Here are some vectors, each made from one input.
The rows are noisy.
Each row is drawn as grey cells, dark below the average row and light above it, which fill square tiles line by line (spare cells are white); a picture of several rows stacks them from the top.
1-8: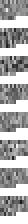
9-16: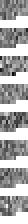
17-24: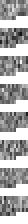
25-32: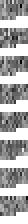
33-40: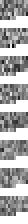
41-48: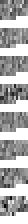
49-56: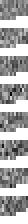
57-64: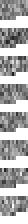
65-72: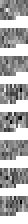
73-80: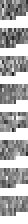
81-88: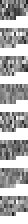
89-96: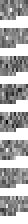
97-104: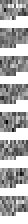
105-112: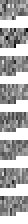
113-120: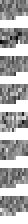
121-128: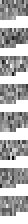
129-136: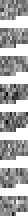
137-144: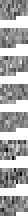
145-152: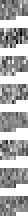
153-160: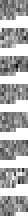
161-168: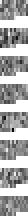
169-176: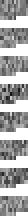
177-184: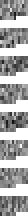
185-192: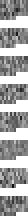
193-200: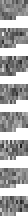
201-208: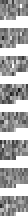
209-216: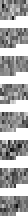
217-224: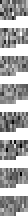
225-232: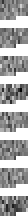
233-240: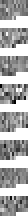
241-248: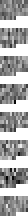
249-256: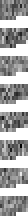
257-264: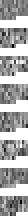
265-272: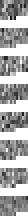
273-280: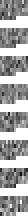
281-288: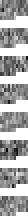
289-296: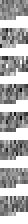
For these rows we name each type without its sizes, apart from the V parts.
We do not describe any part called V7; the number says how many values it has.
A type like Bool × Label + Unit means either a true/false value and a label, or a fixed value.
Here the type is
Circle + Tree × Tree × Tree × Tree + V7.
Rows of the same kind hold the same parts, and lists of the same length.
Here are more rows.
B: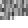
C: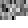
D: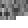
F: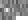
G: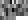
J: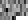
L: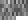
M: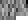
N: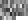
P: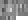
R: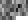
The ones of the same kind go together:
B, F, N, P
C, J
D, G, L, M, R

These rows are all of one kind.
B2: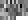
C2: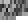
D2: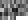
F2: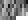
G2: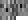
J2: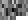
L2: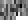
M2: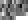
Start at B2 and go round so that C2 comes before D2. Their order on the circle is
B2, G2, L2, C2, D2, J2, M2, F2.
